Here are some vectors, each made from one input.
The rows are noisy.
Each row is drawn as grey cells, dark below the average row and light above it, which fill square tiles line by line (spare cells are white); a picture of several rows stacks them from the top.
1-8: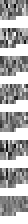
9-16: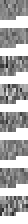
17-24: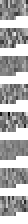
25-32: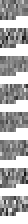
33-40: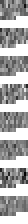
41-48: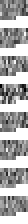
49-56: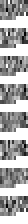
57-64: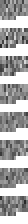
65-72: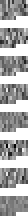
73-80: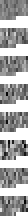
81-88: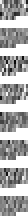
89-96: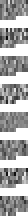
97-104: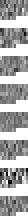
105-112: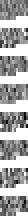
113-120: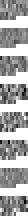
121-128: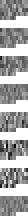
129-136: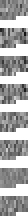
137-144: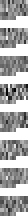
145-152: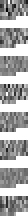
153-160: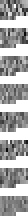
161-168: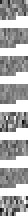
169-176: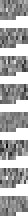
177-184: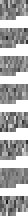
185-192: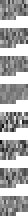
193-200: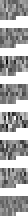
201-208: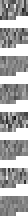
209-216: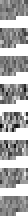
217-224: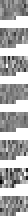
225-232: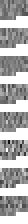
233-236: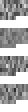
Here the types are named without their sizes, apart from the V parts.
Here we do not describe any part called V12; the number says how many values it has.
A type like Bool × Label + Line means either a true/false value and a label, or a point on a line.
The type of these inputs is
(Bool × Circle + Unit) × V12 + Line.
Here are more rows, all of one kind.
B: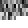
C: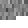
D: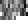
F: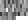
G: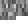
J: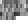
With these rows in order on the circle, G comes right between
D and J.
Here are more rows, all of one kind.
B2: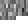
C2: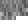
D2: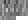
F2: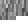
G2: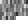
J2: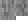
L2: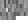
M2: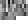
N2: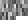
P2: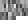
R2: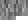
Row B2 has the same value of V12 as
C2, G2, J2 and N2.
